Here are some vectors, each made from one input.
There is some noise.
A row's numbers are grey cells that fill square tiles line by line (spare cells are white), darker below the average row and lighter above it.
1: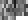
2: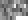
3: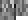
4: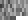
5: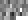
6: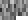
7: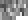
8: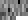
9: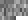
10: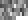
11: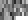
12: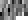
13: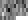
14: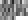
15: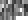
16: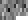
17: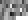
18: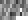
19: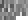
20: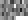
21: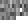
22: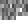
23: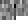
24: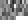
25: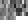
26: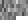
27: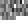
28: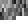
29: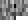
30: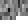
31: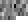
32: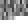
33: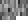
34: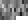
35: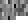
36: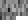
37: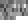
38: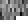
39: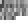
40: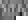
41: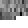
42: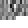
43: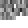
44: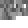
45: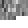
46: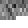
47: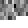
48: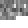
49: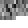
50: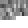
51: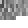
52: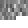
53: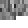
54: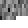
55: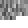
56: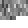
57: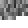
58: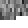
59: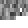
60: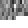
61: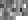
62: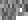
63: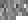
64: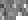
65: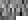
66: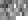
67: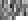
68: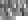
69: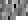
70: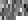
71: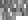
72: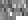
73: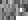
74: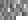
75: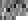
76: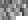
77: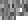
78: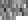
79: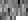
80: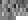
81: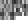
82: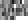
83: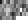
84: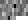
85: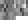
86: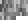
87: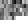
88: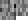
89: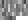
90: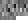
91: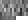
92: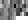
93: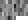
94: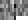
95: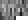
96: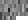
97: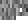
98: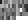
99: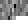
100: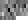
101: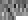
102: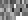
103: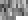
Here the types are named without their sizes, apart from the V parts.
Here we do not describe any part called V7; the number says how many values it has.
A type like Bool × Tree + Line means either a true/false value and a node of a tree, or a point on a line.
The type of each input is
Bool × (Line + V7).
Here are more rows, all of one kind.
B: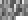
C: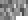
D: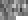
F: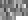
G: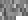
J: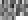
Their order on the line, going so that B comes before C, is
J, B, G, D, F, C.
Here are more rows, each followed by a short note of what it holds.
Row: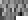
a true/false value and a value of V7
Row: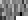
a true/false value and a value of V7
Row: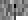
a true/false value and a value of V7
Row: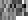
a true/false value and a value of V7
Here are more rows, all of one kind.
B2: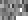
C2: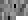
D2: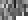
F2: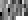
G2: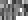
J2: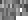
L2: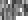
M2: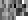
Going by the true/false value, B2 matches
C2 and J2.
